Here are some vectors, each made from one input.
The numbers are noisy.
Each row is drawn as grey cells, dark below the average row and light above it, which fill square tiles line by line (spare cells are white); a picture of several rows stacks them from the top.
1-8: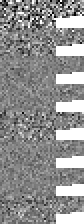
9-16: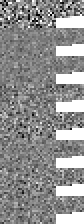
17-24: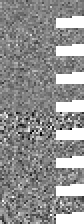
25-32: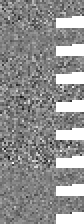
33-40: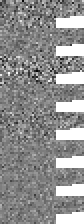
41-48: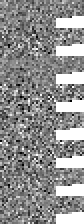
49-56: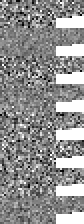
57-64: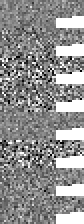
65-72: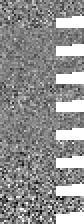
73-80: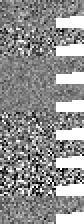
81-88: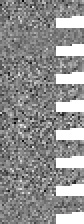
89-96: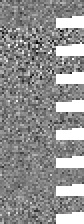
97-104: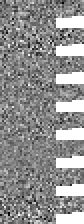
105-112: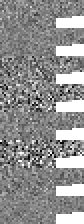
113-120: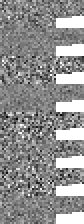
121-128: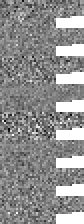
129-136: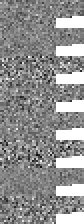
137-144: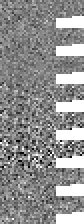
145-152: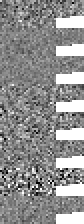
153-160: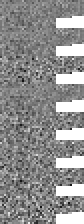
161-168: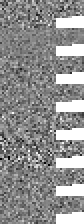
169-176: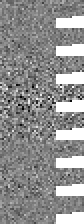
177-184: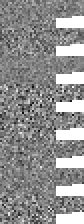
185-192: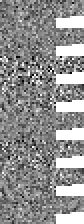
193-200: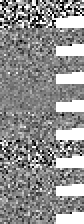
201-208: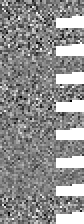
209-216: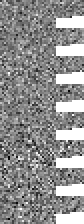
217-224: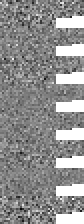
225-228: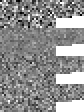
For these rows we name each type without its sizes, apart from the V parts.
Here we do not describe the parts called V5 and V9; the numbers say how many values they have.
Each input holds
either a value of V5 and two values of V9, or a list of points on a line.
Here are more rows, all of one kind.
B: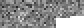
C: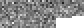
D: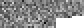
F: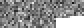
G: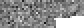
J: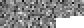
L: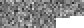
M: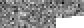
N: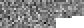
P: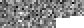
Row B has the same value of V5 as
C, F, L and P.
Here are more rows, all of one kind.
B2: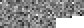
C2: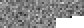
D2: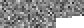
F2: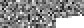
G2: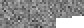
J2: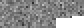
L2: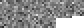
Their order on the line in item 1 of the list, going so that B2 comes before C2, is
F2, L2, B2, J2, G2, D2, C2.
